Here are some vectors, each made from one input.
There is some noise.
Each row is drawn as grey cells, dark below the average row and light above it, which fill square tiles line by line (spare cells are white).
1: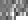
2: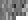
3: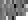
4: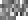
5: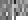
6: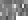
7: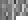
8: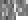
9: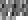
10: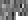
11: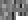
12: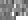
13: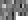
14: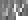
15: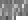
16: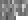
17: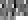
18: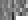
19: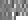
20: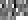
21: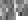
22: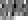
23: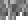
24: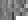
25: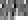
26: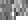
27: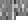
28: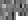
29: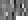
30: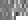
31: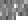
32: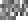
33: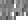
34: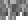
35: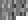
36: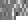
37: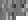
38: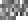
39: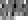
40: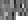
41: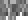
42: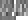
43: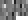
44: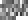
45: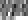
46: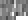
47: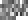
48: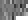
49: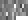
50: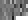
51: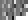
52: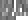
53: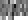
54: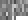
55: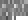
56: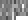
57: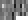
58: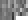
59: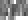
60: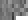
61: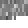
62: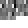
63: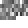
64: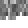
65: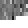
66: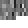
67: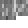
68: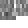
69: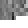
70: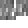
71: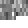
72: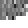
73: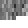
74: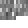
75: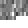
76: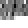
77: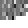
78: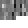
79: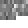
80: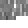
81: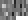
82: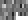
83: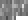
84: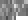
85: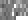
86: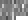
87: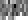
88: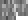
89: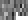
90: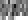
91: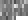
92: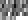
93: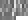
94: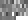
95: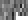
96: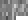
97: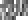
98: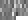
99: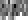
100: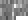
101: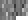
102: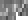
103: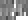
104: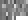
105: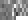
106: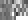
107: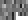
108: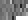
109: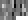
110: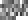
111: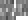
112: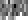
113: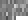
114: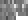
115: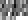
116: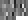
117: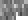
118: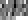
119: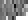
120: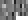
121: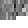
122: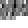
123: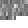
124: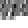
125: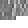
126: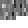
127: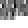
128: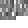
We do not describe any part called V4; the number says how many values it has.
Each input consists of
either a point on a 5-point line, or a list of up to two items, each a true/false value and a value of V4.
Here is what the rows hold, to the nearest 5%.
About 20% of them hold a point on a 5-point line. The rest are lists of up to two items, each a true/false value and a value of V4: about 5% of all rows are empty, 30% hold one and 45% two.
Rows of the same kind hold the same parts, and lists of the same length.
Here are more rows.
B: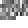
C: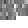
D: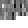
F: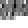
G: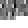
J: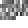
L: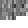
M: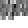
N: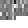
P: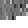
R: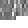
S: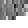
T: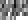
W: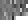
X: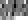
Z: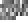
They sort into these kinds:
B, J, Z
C, N, R
D, L, P, S, W
F, G, M, T, X

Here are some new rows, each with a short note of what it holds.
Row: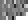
a list of one item
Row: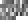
the empty list
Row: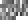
the empty list
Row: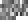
the empty list
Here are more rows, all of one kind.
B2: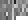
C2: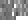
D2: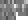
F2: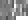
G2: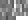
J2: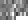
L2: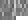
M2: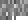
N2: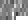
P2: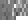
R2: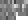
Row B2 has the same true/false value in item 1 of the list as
D2, M2 and R2.
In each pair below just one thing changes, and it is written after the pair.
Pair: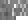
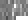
the value of V4 in item 2 of the list
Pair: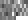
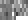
the true/false value in item 2 of the list
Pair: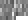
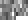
the value of V4 in item 1 of the list
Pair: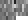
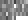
the value of V4 in item 2 of the list
